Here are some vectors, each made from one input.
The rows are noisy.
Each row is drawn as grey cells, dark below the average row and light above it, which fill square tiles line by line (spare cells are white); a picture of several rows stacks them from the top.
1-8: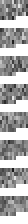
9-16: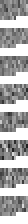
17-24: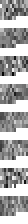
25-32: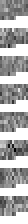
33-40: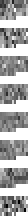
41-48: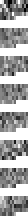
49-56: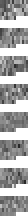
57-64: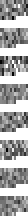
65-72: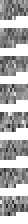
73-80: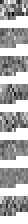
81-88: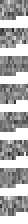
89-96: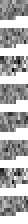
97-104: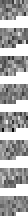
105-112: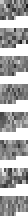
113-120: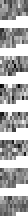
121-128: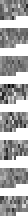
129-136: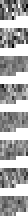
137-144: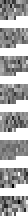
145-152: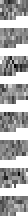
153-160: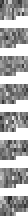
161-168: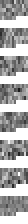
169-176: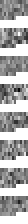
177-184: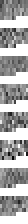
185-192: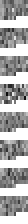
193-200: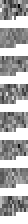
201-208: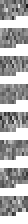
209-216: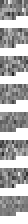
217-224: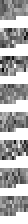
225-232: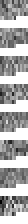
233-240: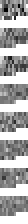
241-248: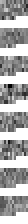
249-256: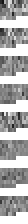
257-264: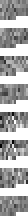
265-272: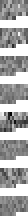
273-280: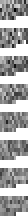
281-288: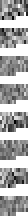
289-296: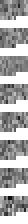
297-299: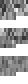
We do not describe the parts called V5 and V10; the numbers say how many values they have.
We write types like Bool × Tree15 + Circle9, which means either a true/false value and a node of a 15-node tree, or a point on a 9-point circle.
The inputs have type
((Line4 × Line6 + V10) × (Line7 + Line8) + Tree11) × V5.
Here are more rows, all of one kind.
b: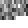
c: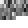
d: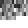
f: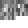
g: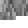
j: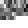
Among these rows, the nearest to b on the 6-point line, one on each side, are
c and g.
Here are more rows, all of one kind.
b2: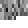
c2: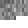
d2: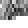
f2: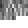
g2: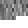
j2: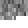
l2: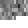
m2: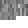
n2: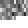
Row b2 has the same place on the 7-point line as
c2, f2 and n2.
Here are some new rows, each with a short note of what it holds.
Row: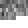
a point on a 7-point line, a value of V5 and a value of V10
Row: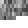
a point on a 4-point line, a point on a 6-point line, a point on a 7-point line and a value of V5
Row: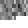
a point on a 7-point line, a value of V5 and a value of V10
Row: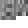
a node of an 11-node tree and a value of V5
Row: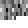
a node of an 11-node tree and a value of V5
